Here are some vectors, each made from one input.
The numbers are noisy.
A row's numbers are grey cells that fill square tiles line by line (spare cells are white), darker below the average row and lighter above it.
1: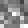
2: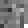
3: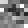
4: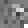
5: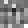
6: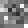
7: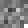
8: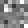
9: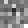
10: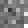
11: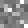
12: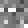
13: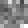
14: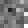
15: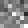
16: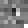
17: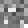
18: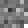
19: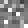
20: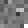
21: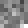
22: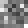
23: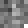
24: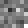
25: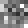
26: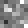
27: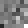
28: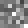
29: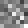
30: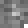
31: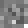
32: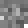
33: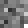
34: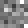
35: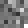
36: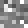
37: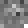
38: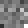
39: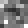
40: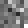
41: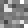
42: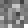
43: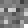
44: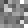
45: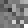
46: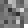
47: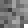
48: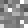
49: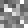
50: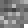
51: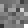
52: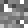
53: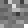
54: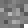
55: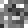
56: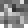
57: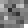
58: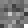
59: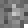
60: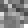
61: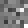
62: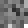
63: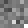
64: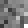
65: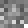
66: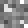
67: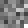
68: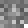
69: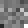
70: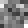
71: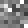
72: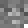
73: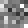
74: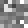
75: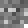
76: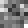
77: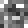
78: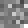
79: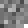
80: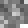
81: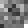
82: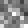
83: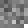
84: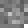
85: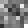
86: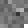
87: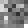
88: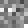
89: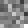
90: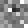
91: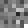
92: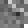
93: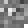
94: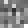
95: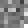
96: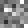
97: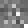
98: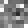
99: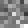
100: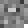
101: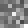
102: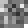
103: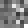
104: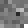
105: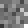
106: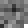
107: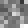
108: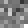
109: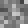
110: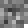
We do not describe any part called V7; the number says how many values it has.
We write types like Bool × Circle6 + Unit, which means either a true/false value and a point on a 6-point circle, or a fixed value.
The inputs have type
(Bool × Bool × Bool × Bool + Label8) × V7.
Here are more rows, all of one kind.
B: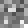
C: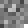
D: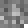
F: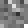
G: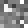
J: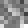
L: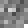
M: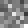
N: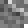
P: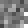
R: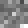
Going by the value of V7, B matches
C, L and P.
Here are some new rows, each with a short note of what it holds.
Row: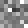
one of 8 labels and a value of V7
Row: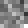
four true/false values and a value of V7
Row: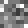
one of 8 labels and a value of V7
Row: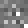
one of 8 labels and a value of V7
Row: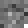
one of 8 labels and a value of V7
